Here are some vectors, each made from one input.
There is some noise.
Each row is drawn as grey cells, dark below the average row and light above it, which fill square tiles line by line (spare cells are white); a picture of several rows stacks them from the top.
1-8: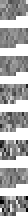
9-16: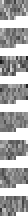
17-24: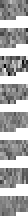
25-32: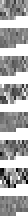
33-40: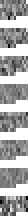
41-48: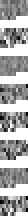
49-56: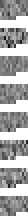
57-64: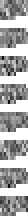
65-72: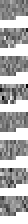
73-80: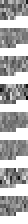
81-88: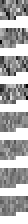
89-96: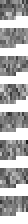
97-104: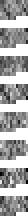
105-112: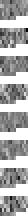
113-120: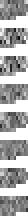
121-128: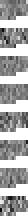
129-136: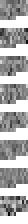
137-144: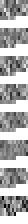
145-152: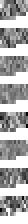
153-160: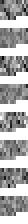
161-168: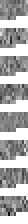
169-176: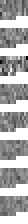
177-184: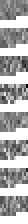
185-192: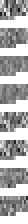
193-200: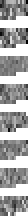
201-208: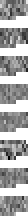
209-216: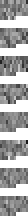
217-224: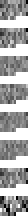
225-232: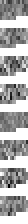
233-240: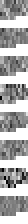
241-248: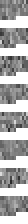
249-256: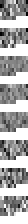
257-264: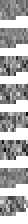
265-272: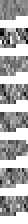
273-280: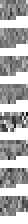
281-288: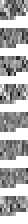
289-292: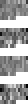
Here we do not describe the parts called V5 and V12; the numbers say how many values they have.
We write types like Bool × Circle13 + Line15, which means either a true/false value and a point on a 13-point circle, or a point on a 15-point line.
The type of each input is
(Line7 + V12) × (Line15 + V5) + Line9.
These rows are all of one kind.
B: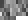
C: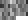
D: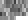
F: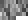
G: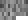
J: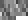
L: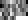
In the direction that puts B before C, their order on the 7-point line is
B, J, L, C, F, G, D.
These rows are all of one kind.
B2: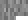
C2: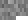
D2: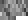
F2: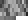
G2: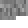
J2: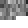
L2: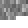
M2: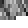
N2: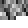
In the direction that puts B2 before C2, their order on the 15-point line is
B2, F2, N2, D2, G2, J2, L2, C2, M2.
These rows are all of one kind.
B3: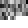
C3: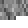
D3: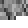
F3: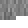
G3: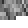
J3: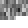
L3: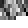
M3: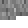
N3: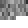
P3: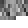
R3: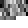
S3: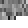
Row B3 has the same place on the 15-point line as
N3 and P3.
